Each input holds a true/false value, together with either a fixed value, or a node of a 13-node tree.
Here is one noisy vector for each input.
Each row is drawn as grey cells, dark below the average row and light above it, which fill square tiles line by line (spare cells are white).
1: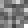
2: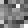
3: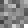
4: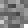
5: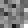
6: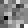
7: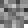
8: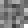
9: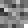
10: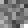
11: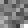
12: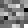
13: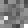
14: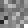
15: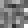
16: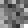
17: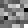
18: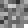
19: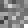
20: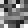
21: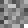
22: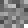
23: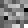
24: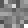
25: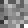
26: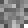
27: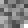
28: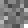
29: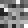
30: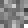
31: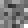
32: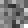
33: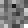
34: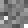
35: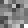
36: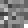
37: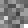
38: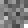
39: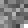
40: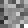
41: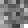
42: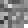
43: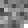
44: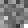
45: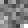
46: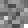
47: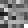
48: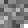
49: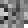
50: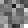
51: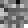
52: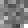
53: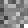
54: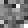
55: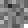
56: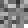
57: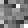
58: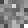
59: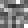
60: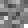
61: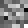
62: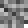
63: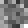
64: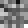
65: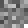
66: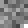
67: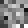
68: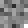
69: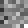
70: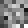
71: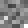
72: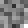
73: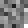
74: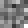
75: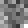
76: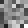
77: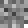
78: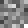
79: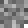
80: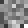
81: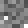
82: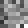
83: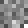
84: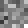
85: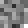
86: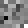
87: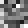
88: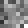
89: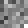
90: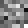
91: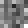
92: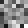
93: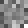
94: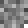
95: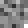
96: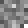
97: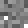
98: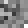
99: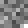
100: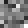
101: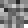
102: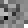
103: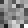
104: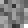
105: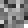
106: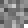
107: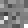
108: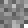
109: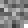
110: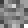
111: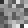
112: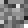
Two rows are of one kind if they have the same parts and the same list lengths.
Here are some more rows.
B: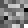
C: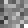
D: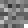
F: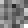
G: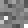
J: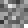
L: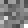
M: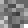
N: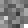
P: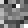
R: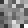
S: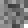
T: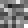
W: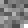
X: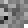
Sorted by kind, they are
B, P
C, D, F, G, J, L, M, N, R, S, T, W, X

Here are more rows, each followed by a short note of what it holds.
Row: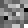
a true/false value
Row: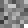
a node of a 13-node tree and a true/false value
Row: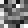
a true/false value
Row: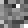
a true/false value
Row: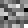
a true/false value
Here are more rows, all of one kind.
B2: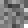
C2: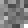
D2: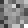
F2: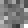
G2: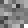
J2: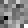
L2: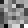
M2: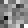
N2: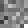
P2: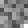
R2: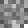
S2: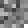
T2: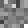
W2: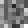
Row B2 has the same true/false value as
C2, F2, P2 and W2.
